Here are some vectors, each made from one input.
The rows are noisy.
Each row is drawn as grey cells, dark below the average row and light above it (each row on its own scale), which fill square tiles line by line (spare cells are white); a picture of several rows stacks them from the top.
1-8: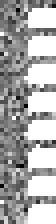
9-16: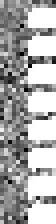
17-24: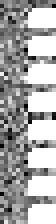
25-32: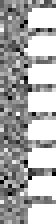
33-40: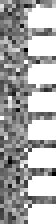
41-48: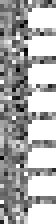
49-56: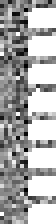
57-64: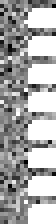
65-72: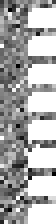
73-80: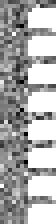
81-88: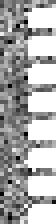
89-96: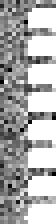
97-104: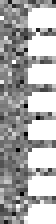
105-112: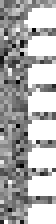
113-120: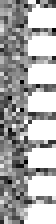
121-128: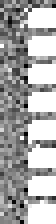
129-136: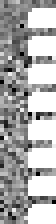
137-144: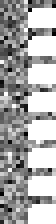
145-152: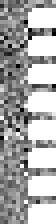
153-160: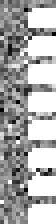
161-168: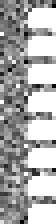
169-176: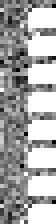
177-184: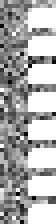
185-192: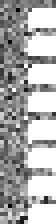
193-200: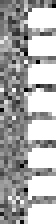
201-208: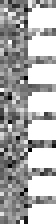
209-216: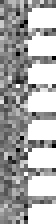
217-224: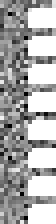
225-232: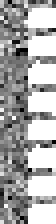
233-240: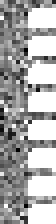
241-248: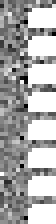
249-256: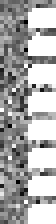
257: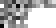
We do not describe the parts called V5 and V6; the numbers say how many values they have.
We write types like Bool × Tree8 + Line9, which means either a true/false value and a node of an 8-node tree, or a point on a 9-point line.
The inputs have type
Circle10 × (Circle10 + V5) + V6.
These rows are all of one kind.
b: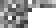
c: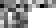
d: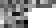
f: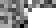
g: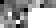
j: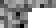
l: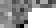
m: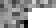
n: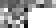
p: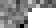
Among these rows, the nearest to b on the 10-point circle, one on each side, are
c and j.
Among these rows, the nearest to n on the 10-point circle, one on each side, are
g and m.
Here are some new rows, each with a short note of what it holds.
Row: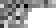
a point on each of two 10-point circles
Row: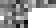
a point on a 10-point circle and a value of V5
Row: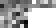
a point on a 10-point circle and a value of V5
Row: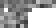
a point on a 10-point circle and a value of V5
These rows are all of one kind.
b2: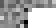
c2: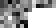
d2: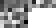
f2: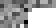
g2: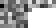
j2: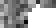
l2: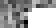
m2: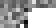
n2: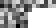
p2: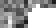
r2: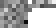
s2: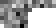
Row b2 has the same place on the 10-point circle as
c2, f2, l2 and m2.
